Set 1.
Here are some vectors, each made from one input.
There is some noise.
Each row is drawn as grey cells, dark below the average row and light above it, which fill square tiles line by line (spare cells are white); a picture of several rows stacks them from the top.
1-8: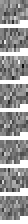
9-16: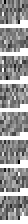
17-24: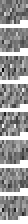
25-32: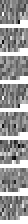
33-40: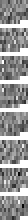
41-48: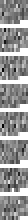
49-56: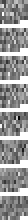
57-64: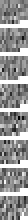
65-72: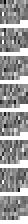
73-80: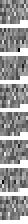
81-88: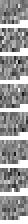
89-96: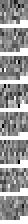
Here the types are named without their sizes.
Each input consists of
a list of points on a line.
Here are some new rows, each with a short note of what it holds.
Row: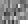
a list of one item
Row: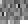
a list of three items
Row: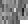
a list of two items
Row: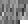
a list of two items
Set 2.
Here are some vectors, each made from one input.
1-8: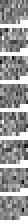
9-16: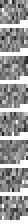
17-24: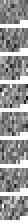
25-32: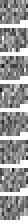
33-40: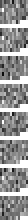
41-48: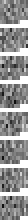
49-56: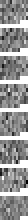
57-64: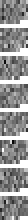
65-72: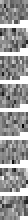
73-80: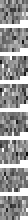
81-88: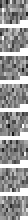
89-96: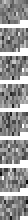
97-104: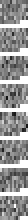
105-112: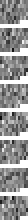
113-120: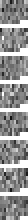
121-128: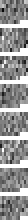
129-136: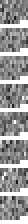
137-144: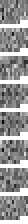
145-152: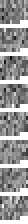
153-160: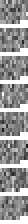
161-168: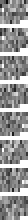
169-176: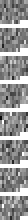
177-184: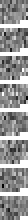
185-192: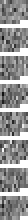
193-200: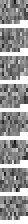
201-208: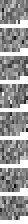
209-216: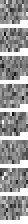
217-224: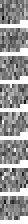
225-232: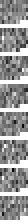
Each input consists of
either a point on an 11-point circle and a true/false value, or one of 10 labels.
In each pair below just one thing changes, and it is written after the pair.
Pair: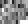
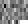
the true/false value
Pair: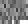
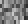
the place on the 11-point circle
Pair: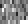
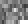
the true/false value
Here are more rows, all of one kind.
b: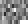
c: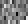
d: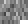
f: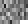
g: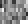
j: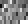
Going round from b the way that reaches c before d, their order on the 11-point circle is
b, g, c, j, f, d.
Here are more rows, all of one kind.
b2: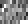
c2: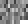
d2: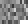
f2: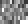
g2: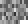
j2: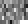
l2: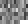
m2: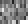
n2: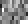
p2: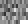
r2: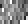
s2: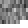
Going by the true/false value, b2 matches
f2, m2, n2 and r2.
